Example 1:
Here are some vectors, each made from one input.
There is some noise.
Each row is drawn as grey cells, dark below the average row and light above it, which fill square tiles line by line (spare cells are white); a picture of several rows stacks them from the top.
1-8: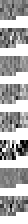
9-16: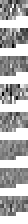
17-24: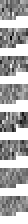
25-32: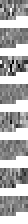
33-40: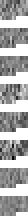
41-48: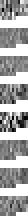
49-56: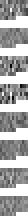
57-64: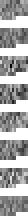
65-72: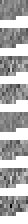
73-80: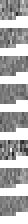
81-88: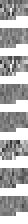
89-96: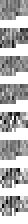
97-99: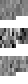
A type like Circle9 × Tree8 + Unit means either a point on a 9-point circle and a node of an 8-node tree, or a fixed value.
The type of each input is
Bool × (Tree9 + Unit).
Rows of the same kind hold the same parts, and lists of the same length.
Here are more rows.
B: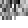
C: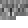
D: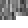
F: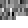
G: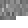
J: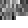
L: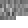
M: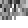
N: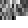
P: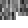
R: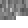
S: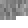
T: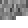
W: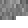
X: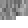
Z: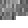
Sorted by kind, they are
B, G, L, M, R
C, D, F, J, N, P, S, T, W, X, Z

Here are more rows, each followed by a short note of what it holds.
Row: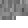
a true/false value
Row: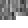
a node of a 9-node tree and a true/false value
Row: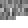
a node of a 9-node tree and a true/false value
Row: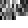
a node of a 9-node tree and a true/false value
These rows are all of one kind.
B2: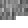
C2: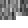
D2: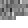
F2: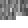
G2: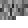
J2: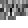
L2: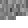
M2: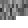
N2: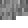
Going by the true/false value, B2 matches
L2 and N2.
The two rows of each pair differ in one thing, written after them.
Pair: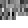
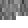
the true/false value
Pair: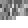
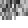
the true/false value
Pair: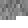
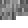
the true/false value
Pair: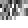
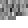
the node of the tree
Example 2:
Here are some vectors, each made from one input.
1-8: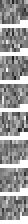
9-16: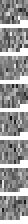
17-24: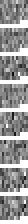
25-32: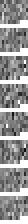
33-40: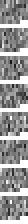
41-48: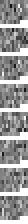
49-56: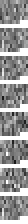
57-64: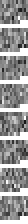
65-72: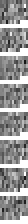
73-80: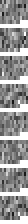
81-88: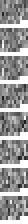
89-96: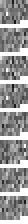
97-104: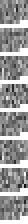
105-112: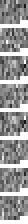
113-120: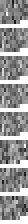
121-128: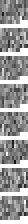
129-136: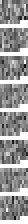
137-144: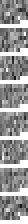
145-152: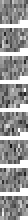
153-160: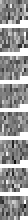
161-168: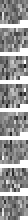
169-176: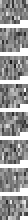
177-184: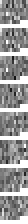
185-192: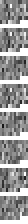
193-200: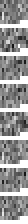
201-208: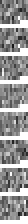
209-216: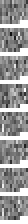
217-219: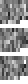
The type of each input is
Bool × Bool × Bool + Line11.
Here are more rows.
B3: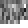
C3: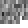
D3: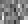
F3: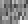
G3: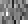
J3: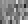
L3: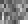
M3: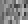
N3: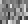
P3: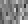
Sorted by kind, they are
B3, G3, N3
C3, D3, F3, J3, L3, M3, P3

